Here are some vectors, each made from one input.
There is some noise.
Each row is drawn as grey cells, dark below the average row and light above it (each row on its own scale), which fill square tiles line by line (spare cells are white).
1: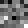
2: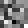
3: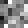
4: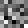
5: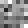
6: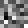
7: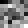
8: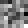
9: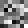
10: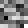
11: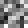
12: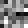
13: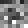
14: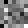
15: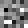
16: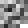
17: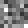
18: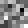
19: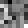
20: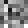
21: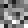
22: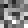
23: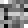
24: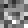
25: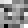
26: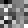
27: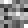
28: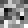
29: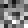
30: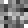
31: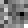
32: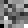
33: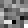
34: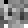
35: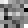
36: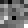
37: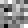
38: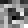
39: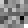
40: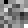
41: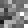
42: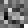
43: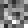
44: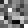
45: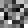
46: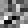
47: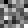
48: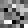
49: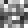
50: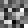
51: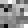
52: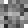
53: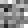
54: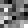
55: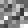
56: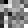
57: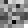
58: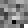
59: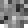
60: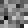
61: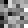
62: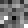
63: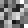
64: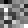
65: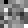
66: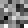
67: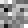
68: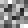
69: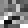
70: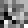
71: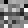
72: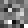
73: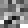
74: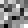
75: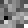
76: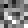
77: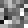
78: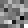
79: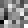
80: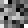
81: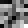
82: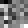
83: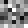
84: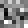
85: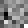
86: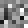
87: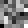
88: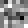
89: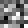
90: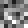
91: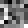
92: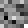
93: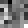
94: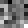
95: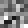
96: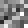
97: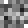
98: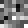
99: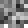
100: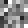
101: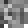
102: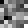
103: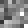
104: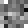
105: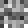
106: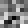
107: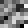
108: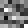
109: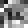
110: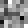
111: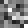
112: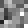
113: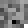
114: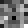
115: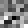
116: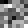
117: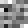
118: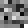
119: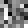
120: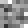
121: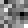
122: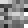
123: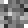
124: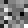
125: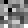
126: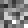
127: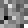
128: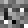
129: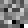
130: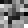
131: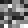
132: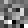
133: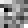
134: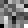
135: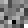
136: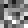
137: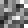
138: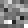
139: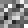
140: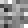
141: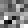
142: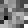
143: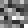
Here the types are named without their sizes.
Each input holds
a list of points on a line.
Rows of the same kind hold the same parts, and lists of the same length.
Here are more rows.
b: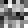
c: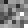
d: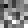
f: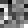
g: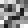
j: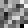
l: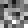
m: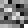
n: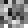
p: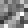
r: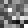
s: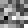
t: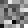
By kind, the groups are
b, r, t
c, f, j, m, n, p, s
d, l
g

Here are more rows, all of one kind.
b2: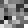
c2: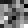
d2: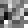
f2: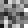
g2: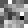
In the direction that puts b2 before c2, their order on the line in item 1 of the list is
b2, d2, g2, f2, c2.
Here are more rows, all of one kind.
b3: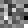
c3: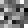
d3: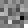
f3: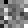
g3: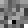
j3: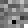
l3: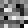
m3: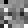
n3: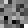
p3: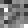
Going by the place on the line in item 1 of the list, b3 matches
f3 and m3.
